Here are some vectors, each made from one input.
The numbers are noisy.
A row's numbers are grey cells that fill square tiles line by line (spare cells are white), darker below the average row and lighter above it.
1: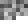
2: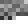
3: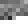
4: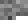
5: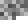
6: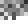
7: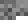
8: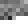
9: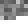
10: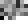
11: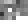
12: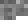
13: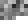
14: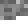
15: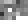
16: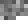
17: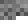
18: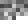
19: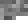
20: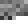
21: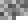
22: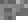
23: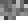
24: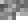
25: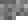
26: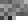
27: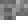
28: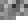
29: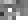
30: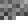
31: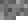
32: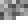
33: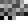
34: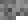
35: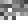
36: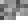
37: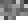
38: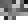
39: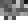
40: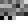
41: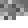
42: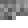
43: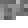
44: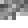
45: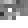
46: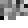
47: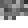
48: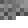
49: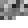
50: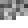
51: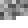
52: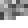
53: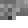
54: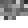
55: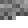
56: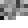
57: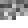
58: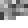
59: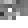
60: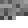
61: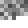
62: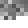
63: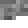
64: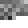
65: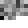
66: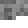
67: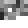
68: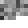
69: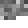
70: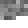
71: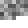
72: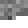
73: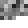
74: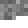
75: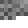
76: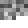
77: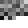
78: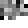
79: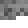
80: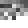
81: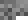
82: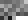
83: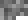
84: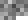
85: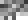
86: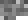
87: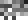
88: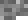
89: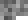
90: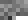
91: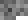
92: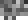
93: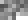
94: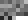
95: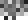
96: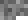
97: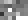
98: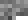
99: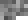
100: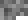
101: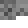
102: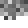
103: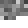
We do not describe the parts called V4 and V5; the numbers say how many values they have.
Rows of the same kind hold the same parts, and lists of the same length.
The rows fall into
2 kinds.
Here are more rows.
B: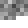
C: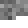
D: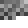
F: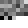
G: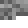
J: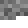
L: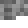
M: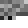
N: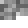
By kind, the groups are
B, N
C, D, F, G, J, L, M

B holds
a value of V5.
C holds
a point on each of two 3-point lines, a true/false value and a value of V4.
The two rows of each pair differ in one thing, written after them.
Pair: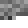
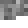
the true/false value
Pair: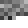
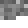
the place on one of the two 3-point lines
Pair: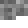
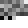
the place on one of the two 3-point lines
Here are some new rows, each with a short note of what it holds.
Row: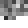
a point on each of two 3-point lines, a true/false value and a value of V4
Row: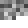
a value of V5
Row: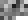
a value of V5
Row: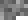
a point on each of two 3-point lines, a true/false value and a value of V4
